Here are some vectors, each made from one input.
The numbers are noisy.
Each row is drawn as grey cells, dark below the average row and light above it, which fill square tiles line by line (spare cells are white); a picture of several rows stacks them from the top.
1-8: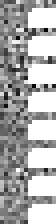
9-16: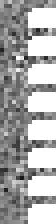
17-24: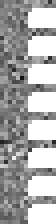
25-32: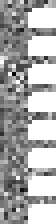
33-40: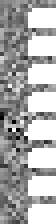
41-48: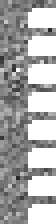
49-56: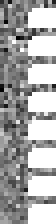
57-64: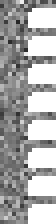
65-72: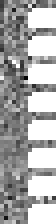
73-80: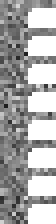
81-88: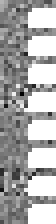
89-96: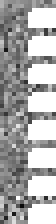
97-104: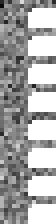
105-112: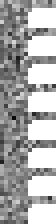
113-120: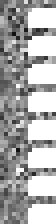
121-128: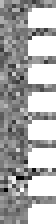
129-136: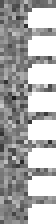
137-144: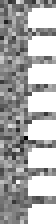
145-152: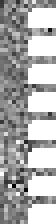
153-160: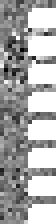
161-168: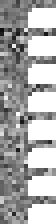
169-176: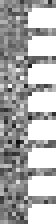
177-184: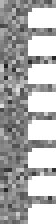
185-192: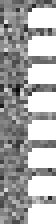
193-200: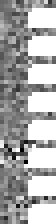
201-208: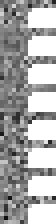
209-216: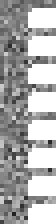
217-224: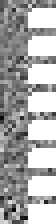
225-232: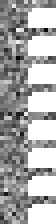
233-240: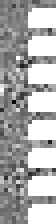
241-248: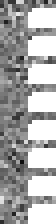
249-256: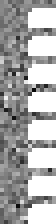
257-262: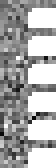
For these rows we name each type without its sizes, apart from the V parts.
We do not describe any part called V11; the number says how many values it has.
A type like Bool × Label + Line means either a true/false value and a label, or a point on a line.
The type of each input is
Bool × Bool × Bool × Bool × (Tree + Unit) + V11.
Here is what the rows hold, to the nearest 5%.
About 85% of them hold four true/false values, together with either a fixed value, or a node of a tree. The rest hold a value of V11.
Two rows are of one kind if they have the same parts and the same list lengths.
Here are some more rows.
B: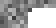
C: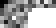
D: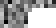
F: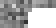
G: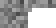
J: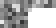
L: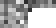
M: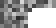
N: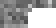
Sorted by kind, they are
B, F, M, N
C, D, L
G, J

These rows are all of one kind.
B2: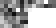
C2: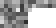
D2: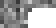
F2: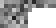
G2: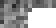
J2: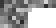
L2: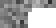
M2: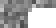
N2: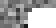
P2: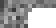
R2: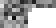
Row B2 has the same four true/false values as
P2 and R2.
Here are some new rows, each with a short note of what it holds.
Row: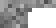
four true/false values
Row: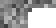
a node of a tree and four true/false values
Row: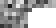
four true/false values
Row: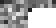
a value of V11
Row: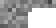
a node of a tree and four true/false values
